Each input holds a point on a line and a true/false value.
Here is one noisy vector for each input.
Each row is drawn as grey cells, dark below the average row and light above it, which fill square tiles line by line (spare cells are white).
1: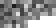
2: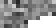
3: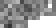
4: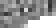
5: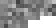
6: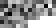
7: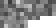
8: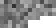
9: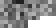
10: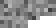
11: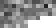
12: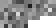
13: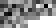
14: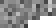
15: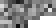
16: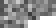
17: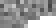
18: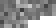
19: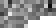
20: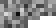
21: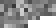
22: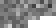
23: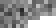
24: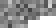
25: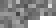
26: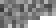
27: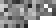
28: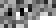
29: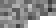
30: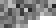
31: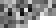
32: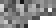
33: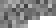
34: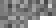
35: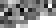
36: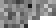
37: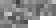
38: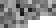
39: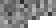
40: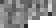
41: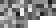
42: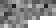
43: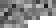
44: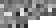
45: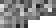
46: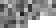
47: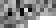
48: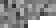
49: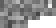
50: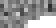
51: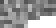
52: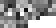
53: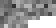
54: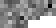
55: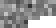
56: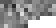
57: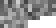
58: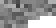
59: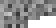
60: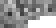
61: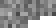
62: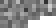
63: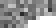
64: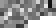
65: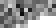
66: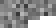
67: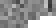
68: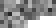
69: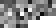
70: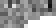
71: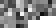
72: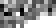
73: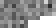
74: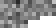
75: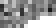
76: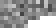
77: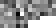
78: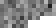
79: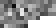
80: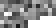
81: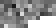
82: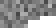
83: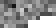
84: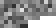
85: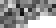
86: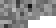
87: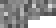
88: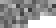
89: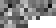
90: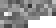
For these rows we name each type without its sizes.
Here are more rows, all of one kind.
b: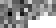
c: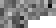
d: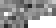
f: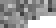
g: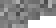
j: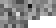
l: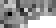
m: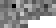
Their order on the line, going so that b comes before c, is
b, j, d, g, l, f, c, m.
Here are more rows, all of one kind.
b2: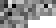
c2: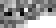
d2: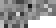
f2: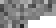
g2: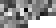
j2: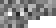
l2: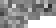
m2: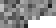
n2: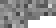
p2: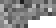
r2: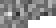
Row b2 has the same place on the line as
g2 and m2.
